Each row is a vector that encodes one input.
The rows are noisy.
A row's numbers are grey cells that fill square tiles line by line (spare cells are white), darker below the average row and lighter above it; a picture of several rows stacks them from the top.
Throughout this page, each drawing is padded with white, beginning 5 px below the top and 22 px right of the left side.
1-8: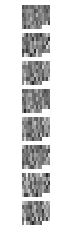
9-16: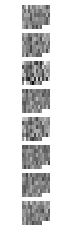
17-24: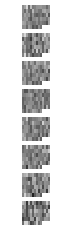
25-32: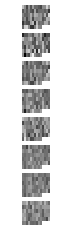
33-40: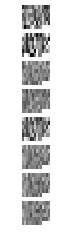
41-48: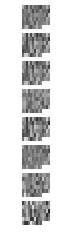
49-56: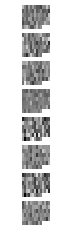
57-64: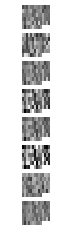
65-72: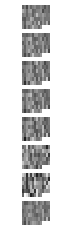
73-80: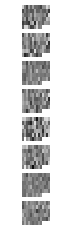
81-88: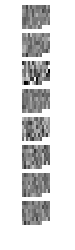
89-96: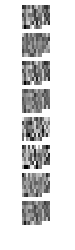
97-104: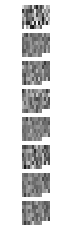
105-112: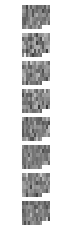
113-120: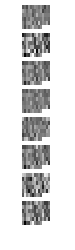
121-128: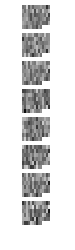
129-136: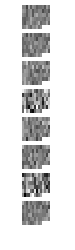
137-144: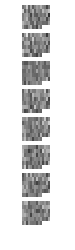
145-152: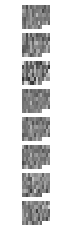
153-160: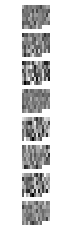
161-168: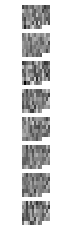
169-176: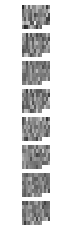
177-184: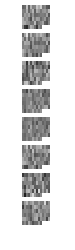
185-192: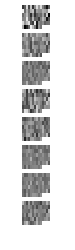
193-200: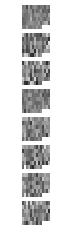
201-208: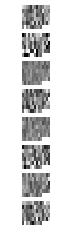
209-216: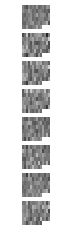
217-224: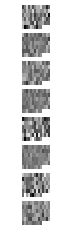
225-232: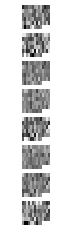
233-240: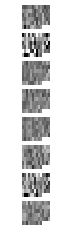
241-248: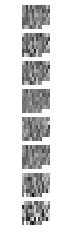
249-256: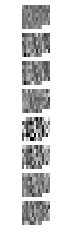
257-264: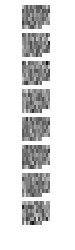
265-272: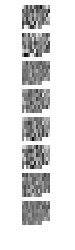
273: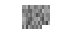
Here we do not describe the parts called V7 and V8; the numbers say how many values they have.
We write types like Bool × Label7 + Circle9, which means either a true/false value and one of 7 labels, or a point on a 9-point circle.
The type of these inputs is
Label5 × Tree10 × V7 + (Tree11 + Unit) × V8.
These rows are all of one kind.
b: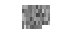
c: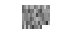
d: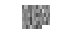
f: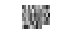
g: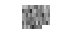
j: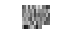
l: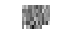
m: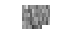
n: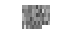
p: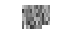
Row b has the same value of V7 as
g, j and p.
